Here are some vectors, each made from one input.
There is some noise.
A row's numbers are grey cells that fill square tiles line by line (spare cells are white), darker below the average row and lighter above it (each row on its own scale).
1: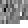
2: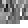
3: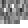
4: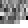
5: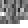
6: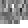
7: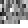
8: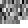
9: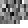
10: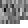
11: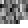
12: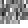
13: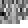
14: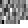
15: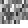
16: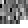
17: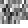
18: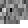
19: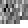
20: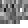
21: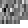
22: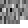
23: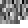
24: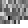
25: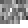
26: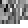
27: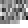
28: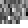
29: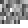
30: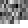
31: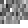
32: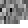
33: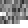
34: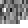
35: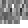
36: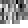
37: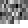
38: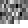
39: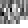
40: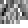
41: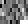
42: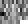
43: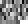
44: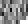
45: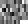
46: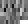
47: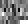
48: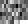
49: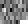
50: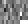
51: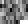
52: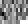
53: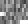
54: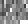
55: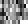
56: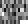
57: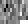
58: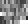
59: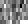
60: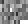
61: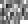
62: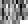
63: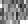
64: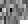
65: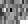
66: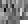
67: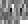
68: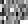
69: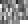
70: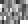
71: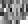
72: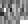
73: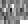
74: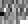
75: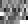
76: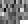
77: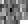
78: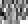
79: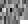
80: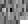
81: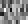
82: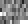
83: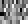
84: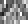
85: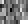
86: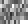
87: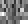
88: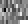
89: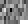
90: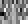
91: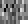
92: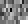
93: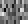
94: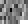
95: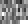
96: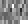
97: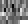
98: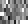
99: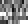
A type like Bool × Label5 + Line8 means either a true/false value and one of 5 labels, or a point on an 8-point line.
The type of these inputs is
Bool × (Circle8 + Unit) × Tree7 + Unit.
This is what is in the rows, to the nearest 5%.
About 5% of them hold a fixed value. The rest hold a node of a 7-node tree and a true/false value, together with either a point on an 8-point circle, or a fixed value.
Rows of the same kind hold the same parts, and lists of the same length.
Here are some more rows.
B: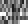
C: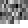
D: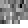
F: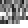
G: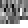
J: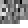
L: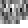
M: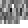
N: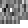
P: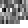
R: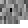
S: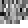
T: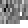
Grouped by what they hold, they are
B, D, F, G, J, N, P, T
C
L, M, R, S

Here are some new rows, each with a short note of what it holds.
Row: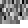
a node of a 7-node tree and a true/false value
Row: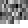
a fixed value
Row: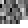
a node of a 7-node tree and a true/false value
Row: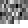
a fixed value
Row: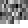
a fixed value
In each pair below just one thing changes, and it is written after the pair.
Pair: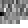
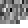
the true/false value
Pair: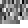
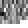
the true/false value
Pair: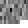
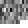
the node of the tree
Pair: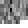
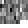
the true/false value
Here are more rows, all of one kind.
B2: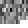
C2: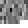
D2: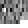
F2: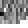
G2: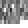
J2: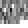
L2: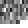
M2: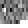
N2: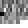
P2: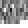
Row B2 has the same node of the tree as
F2, L2 and N2.
